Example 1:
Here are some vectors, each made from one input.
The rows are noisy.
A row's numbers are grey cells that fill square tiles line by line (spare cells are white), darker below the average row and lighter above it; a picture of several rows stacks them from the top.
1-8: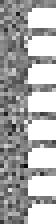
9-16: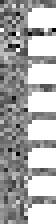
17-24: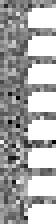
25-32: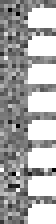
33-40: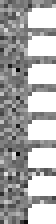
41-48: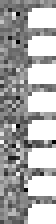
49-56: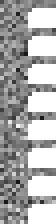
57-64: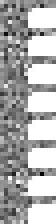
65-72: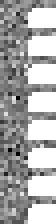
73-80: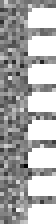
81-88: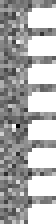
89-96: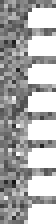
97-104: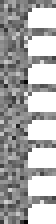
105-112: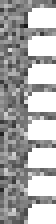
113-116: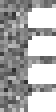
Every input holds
either a point on a 9-point circle, or a fixed value.
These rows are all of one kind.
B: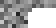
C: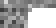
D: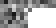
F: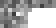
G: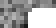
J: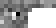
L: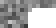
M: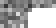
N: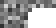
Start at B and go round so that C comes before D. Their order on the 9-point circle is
B, N, J, G, C, L, M, F, D.
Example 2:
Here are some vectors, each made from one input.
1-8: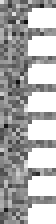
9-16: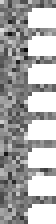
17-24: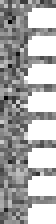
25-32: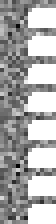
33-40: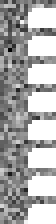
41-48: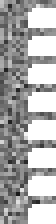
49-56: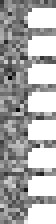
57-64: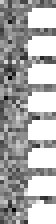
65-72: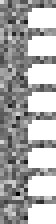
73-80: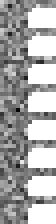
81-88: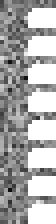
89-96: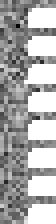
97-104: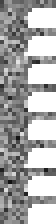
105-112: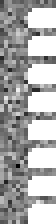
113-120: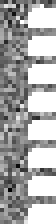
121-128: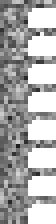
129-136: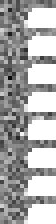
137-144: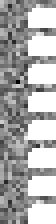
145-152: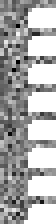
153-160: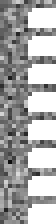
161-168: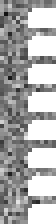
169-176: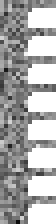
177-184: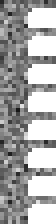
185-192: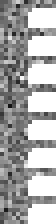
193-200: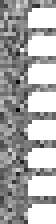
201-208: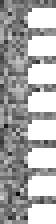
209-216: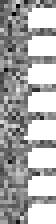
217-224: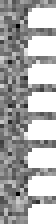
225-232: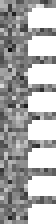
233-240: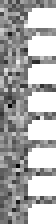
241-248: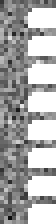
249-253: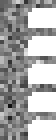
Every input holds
one of 8 labels.
